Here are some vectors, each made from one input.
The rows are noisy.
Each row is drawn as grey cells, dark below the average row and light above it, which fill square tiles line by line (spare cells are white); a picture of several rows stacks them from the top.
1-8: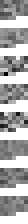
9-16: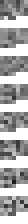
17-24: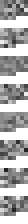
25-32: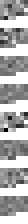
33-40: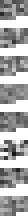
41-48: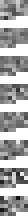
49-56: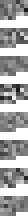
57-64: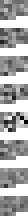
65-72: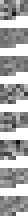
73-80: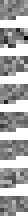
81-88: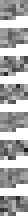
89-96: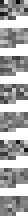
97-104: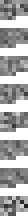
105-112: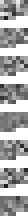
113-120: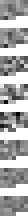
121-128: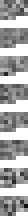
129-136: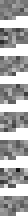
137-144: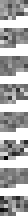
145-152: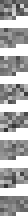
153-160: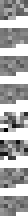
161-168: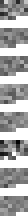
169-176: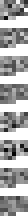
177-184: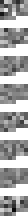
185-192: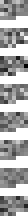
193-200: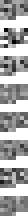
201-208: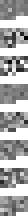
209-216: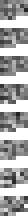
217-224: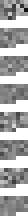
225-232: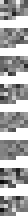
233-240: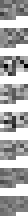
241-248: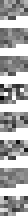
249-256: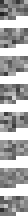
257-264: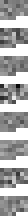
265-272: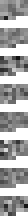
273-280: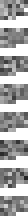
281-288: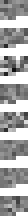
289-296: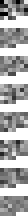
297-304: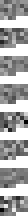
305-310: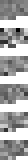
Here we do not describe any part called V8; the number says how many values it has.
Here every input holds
a true/false value and a value of V8, together with either a point on a 6-point circle, or a fixed value.
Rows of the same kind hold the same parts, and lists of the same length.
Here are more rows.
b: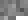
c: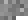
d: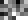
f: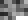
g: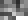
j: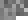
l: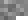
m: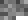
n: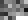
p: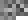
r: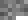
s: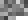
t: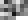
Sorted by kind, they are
b, f, g, j, m, n, p, r, s, t
c, d, l

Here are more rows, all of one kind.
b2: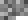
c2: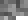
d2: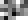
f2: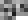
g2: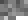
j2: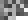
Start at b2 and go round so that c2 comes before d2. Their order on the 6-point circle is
b2, c2, f2, g2, d2, j2.
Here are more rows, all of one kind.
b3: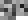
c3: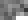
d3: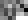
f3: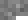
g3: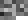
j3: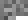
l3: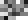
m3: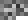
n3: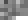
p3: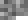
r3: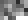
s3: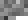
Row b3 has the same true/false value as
m3 and r3.
